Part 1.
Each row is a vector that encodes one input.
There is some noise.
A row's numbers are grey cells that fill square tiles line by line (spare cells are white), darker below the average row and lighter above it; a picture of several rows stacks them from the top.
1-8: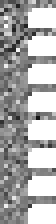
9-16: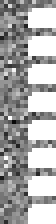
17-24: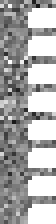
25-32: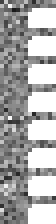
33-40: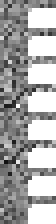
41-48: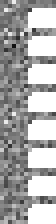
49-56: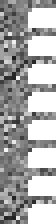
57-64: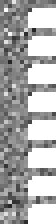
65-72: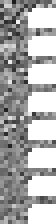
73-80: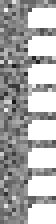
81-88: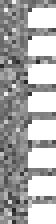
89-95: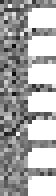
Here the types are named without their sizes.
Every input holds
either a point on a circle and a true/false value, or a fixed value, or a node of a tree.
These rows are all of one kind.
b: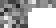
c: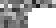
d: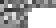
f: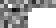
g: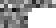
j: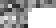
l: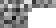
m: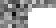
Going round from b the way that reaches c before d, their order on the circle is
b, l, m, f, g, c, j, d.
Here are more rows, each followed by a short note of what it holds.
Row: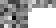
a point on a circle and a true/false value
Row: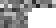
a point on a circle and a true/false value
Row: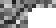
a fixed value
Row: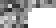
a point on a circle and a true/false value
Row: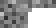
a node of a tree
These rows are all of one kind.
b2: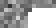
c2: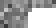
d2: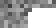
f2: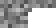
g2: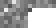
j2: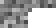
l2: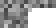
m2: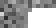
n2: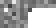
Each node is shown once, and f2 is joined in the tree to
d2, j2 and l2.
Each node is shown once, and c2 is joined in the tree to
b2 and m2.
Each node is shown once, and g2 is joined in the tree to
b2 and n2.
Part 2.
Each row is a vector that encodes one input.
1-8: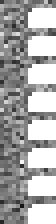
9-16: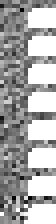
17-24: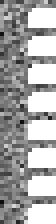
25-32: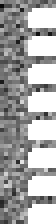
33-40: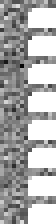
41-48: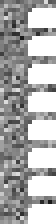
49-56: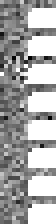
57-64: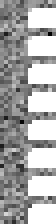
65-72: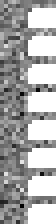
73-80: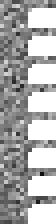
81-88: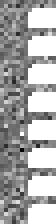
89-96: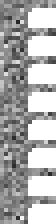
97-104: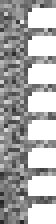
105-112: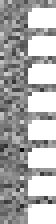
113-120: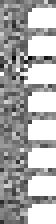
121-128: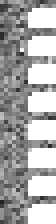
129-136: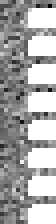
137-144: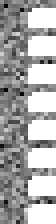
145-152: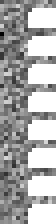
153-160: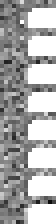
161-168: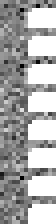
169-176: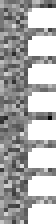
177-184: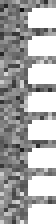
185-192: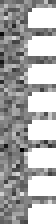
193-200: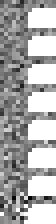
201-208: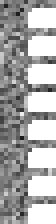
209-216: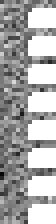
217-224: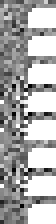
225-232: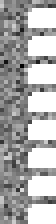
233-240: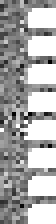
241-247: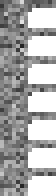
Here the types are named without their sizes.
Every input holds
a list of points on a line.
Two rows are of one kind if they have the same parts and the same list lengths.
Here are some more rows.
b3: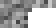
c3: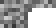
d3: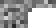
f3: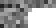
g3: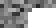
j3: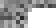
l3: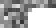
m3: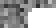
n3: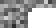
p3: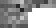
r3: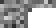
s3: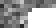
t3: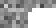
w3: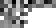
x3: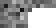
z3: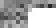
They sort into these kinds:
b3, j3, t3, z3
c3, d3, l3, n3, r3
f3, g3, m3, p3, s3, x3
w3

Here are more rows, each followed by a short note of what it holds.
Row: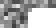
a list of one item
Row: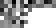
the empty list
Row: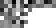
the empty list
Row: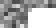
a list of one item
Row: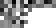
the empty list
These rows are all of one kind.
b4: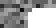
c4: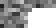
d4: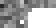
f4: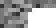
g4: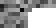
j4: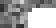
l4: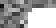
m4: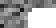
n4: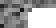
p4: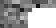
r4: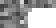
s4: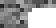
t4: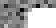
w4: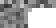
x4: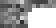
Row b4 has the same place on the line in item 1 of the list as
c4, g4, l4 and m4.
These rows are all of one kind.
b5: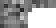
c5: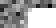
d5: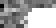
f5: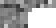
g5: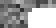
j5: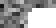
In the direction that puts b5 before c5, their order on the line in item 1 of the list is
d5, j5, g5, b5, f5, c5.
